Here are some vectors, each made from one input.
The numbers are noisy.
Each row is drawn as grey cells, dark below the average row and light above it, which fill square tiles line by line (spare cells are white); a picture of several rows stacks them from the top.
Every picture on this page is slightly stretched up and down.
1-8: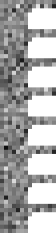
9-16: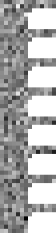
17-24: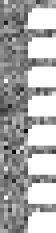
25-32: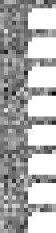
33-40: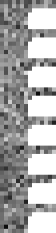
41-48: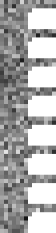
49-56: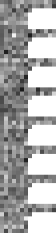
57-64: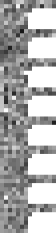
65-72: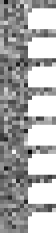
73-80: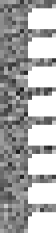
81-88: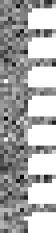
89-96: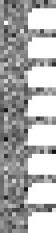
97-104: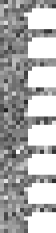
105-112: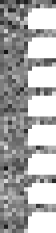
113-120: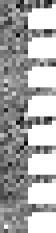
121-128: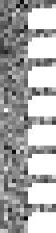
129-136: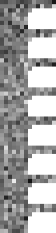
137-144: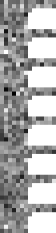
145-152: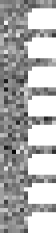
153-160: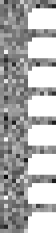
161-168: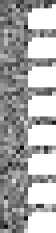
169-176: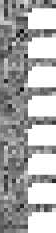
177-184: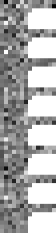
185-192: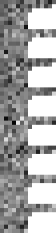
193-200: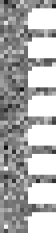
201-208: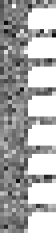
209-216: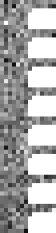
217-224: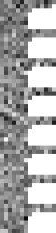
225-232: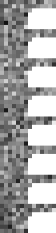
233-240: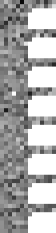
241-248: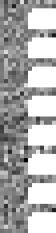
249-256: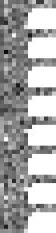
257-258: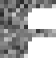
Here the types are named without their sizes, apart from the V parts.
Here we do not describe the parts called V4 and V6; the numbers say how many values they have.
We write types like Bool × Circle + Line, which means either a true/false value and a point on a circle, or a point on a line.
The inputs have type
Bool × Label + (Line + V4) × V6.
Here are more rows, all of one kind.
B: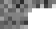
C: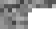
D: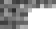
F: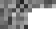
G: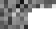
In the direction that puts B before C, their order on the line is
D, B, C, G, F.
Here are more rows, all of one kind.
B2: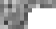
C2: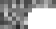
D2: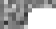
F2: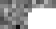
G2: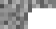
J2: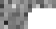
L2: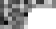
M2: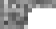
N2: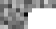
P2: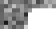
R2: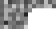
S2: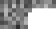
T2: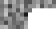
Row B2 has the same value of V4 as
J2 and M2.
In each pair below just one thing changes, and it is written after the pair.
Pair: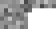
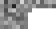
the true/false value
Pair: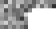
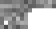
the label
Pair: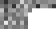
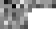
the label
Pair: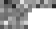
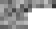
the true/false value
